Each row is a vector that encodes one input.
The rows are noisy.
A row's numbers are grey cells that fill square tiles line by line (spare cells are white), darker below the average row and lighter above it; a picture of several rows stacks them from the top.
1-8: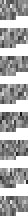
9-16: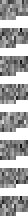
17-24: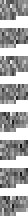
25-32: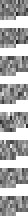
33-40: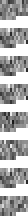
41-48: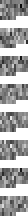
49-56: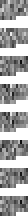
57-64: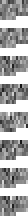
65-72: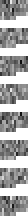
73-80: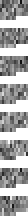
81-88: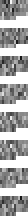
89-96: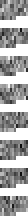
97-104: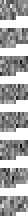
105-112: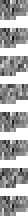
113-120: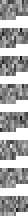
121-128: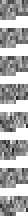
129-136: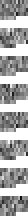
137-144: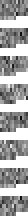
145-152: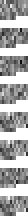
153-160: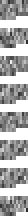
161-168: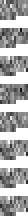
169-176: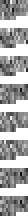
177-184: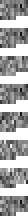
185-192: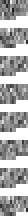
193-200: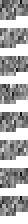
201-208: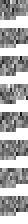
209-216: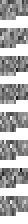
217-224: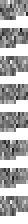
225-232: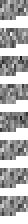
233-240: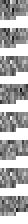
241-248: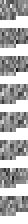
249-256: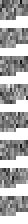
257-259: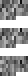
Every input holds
one of 8 labels.
